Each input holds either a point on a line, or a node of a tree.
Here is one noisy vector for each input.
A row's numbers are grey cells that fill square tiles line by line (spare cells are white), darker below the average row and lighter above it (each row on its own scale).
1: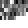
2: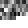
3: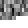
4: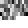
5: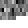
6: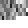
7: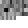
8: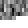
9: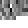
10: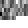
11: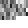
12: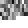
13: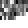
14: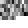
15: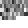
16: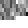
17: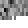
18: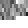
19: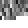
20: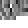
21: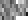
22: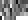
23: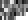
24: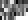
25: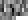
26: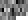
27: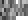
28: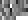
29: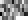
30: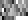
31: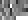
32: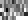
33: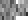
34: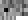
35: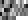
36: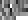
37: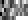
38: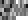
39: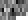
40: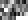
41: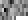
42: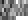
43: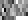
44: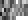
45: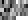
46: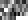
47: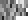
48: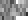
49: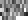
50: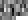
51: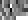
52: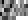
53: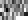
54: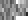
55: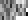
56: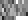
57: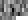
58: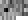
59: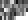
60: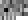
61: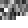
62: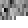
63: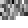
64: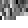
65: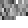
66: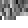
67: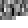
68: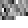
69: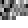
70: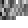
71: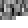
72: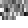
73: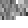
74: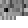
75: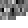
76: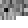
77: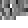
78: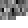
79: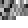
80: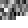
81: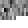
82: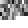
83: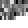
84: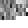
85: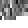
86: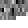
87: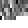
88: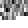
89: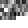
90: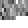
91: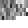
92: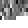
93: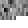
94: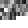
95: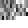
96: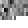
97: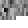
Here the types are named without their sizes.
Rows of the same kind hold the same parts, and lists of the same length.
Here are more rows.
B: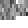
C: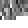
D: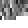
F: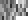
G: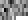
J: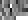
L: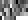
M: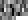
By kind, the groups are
B, F, G
C, D, J, L, M

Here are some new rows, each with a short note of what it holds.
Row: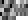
a node of a tree
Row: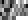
a node of a tree
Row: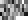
a node of a tree
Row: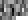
a point on a line
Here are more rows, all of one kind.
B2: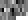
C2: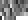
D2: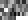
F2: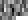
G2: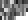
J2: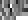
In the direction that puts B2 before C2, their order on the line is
F2, B2, D2, G2, C2, J2.
